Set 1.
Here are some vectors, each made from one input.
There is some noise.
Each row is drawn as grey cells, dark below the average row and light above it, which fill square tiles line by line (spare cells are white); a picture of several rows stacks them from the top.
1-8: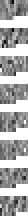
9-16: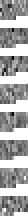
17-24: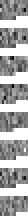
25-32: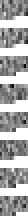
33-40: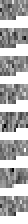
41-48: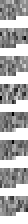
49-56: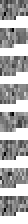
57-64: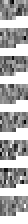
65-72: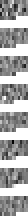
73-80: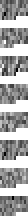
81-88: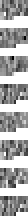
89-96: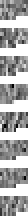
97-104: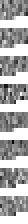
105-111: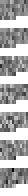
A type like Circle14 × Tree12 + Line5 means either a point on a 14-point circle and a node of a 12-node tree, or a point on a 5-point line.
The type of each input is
Line10 + Line11.
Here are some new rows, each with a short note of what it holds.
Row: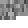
a point on a 10-point line
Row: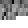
a point on an 11-point line
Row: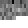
a point on an 11-point line
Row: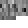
a point on a 10-point line
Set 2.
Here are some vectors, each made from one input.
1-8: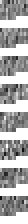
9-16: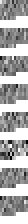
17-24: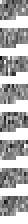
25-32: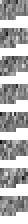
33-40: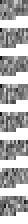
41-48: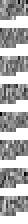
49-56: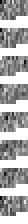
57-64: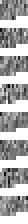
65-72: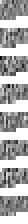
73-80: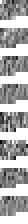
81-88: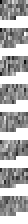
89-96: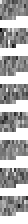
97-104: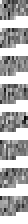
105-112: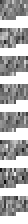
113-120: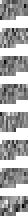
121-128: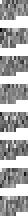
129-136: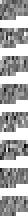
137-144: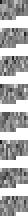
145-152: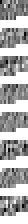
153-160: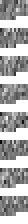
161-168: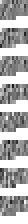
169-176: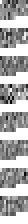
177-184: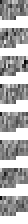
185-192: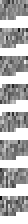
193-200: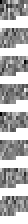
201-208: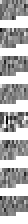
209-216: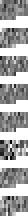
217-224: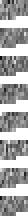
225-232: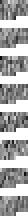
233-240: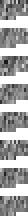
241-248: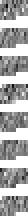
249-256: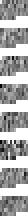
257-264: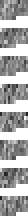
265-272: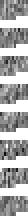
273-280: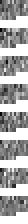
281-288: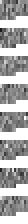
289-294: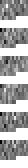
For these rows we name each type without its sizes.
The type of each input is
List(Circle).
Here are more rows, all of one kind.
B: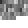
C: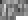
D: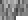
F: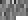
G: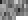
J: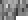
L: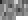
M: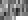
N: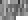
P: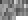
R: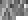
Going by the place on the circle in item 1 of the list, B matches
G, L and P.
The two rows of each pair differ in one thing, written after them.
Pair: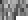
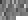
the place on the circle in item 1 of the list
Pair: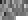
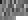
the place on the circle in item 1 of the list
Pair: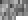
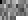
the place on the circle in item 2 of the list
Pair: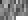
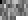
the place on the circle in item 1 of the list
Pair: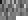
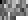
the place on the circle in item 1 of the list
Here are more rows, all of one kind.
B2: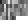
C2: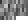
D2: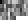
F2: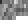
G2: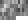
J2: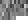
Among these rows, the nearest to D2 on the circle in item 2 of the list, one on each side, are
F2 and J2.
